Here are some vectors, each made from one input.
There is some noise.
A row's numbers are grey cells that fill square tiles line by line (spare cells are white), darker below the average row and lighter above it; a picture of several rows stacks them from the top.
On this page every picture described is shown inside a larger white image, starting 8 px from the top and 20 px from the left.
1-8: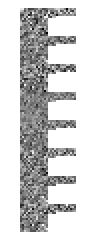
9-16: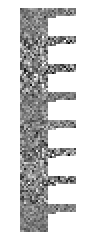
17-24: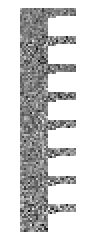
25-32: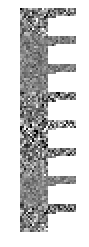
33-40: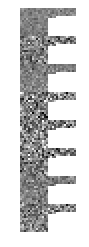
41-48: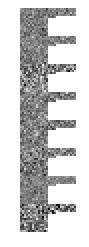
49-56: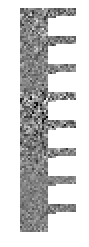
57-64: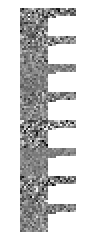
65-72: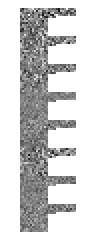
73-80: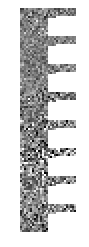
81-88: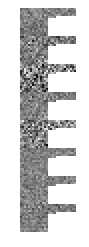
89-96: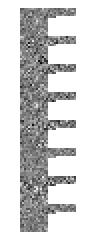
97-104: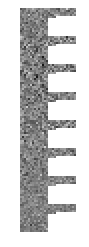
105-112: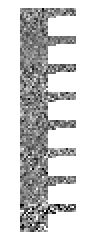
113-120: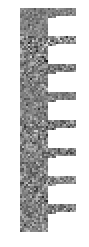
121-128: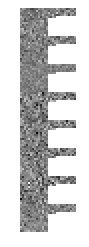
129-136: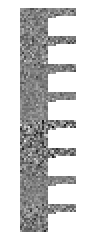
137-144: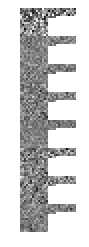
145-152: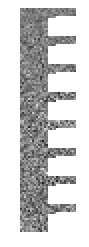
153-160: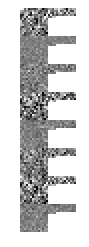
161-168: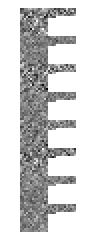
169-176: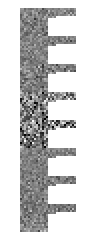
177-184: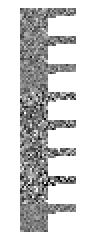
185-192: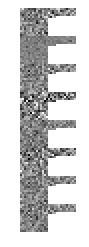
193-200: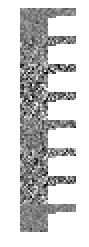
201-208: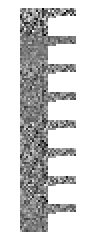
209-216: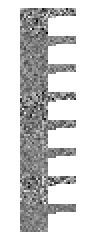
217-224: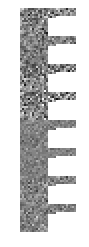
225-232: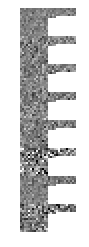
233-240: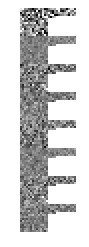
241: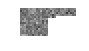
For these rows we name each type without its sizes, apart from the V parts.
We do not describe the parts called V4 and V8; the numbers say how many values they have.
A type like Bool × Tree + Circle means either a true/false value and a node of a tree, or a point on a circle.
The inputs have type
(Bool × Circle + Unit) × V4 × V8.
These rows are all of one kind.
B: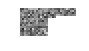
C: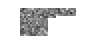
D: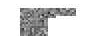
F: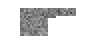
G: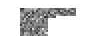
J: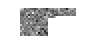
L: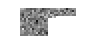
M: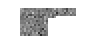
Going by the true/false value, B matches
G and L.
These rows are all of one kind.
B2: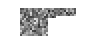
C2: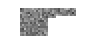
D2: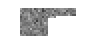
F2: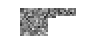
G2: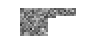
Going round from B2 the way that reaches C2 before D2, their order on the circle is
B2, C2, G2, F2, D2.
